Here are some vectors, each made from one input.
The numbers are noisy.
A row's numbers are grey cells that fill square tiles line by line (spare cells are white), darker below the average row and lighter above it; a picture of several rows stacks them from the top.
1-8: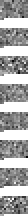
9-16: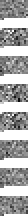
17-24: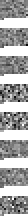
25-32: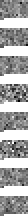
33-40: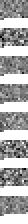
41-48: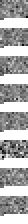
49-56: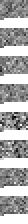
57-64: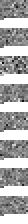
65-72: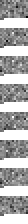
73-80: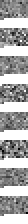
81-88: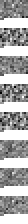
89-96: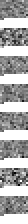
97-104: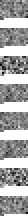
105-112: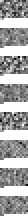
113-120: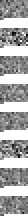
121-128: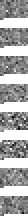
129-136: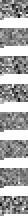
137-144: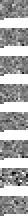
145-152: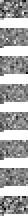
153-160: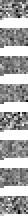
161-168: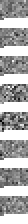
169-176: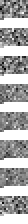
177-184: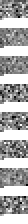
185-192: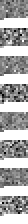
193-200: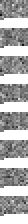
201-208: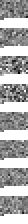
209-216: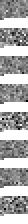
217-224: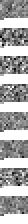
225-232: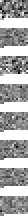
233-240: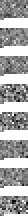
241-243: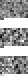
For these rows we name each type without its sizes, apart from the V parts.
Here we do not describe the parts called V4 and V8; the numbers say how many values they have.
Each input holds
either a point on a circle, a true/false value, a value of V4 and a value of V8, or a point on each of two lines.
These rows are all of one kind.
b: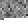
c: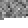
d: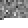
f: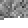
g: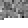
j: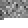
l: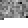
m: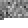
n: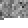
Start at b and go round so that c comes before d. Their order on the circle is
b, l, g, c, j, n, m, d, f.
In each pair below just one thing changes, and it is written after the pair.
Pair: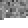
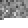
the value of V4
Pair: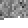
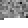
the value of V8
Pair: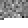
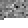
the value of V8
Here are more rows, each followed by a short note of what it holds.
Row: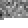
a point on a circle, a true/false value, a value of V4 and a value of V8
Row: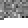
a point on a circle, a true/false value, a value of V4 and a value of V8
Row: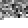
a point on each of two lines
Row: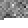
a point on a circle, a true/false value, a value of V4 and a value of V8
